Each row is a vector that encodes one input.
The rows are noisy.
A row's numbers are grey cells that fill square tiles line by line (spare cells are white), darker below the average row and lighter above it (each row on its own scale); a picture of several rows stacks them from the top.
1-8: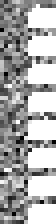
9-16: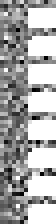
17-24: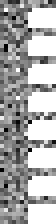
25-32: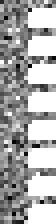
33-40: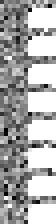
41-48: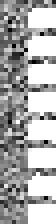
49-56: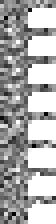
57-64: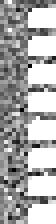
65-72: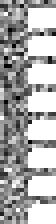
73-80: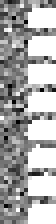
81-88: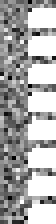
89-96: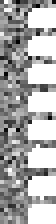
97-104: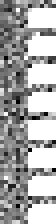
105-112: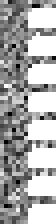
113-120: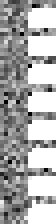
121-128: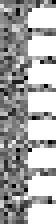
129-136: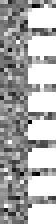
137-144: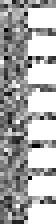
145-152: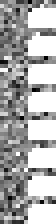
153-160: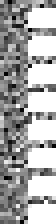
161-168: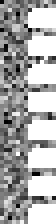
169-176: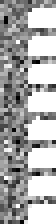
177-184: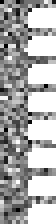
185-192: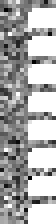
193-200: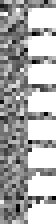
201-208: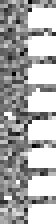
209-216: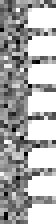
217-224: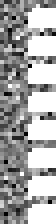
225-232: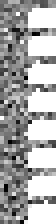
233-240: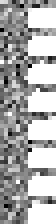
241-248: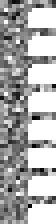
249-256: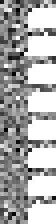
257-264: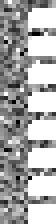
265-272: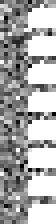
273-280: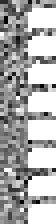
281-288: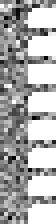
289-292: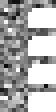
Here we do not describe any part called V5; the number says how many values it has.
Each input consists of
either a point on a 20-point circle, or a fixed value, or three true/false values and a value of V5.
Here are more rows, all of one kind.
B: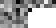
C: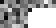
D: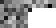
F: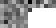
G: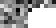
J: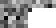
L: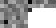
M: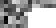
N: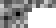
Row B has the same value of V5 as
D and J.
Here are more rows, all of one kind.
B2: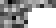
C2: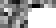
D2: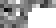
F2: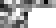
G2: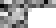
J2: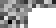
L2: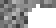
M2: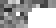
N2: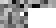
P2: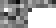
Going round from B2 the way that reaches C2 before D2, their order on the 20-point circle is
B2, C2, N2, G2, F2, D2, M2, J2, L2, P2.
